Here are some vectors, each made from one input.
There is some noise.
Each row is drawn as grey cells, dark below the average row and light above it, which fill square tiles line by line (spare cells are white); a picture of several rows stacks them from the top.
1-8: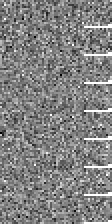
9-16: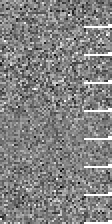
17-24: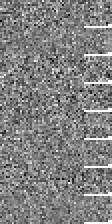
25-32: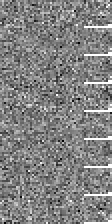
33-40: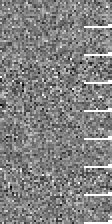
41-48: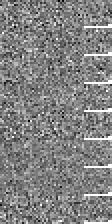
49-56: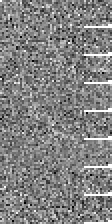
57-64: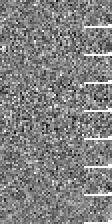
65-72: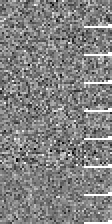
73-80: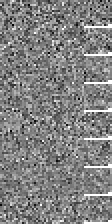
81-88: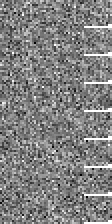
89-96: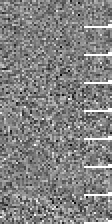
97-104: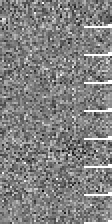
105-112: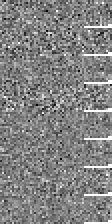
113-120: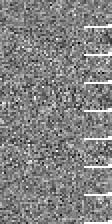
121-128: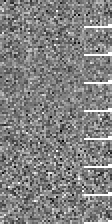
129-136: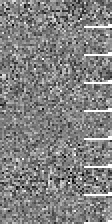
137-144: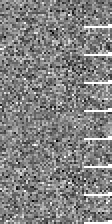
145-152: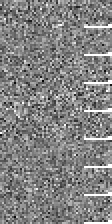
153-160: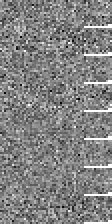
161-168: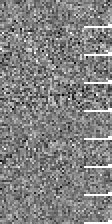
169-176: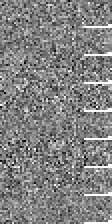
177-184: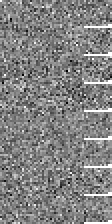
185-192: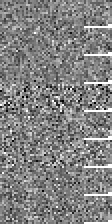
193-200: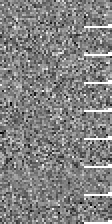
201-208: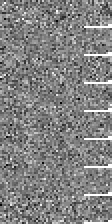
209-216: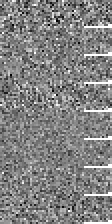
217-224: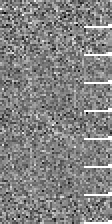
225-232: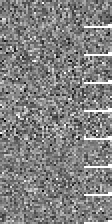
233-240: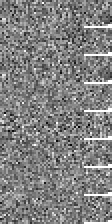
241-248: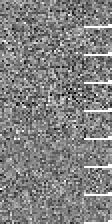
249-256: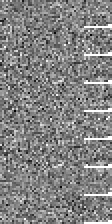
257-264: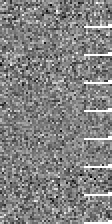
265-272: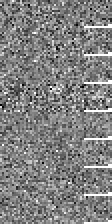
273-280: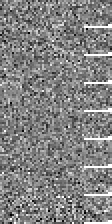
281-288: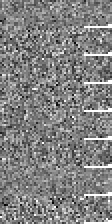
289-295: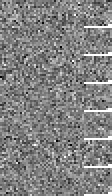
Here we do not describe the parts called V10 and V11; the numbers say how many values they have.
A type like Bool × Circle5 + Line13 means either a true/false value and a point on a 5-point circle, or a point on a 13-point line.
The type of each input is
Line7 × (Line8 + V10) + V11.
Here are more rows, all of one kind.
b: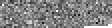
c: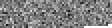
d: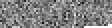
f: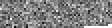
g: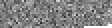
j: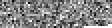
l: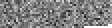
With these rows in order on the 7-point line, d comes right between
g and j.
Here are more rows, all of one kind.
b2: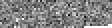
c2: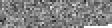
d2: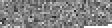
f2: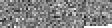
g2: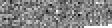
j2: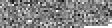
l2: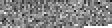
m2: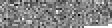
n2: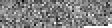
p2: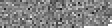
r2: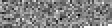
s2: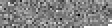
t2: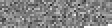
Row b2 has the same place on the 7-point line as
d2, f2 and l2.
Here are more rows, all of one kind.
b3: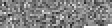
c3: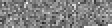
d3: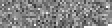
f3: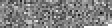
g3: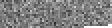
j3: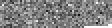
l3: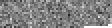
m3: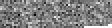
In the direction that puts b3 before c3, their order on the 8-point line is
f3, g3, m3, j3, l3, b3, c3, d3.
